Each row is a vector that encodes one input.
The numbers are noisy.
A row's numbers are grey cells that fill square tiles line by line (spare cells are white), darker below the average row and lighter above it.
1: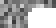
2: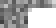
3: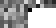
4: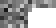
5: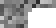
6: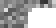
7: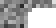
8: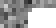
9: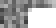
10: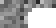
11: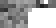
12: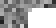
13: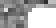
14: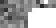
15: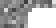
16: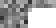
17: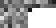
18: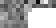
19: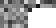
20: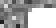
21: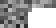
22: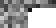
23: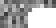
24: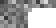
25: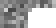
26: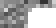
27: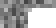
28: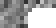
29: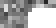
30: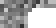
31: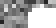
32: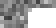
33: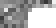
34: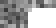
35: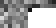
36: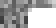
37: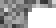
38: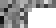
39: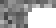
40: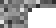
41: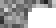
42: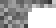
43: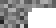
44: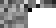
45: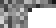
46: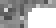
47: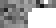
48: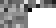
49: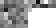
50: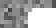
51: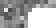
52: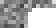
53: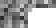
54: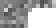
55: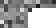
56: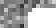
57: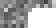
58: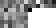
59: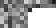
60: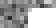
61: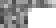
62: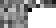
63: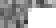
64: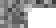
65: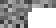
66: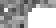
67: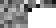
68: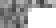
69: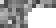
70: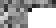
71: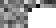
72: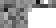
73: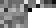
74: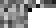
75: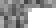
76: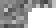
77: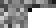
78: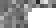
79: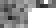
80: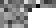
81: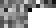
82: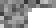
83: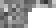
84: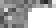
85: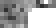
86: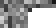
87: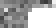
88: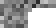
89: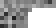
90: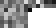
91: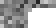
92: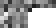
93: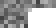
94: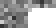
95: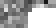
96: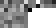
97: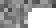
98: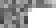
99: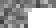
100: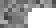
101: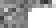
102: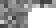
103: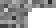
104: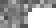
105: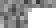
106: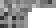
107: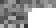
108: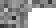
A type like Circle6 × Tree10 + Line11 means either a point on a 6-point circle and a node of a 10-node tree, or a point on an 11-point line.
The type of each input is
Line7 × List2(Line4).
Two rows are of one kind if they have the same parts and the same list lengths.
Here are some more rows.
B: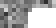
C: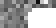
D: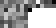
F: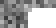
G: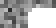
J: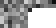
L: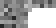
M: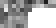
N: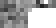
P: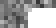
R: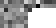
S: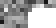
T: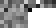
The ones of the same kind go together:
B, M, S
C, F, G, L, N, P
D, J, R, T

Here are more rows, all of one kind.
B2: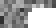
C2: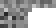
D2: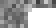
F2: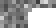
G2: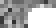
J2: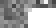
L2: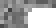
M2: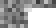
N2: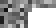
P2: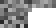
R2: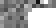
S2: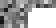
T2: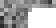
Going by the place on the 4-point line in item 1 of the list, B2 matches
G2 and L2.
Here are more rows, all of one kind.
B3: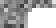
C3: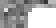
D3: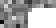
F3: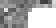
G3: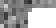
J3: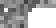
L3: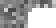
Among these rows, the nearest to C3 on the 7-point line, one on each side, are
F3 and L3.
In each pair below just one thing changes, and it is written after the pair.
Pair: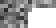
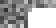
the place on the 7-point line
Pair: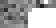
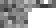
the place on the 4-point line in item 2 of the list
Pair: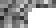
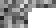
the place on the 4-point line in item 2 of the list
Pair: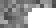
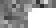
the place on the 4-point line in item 1 of the list
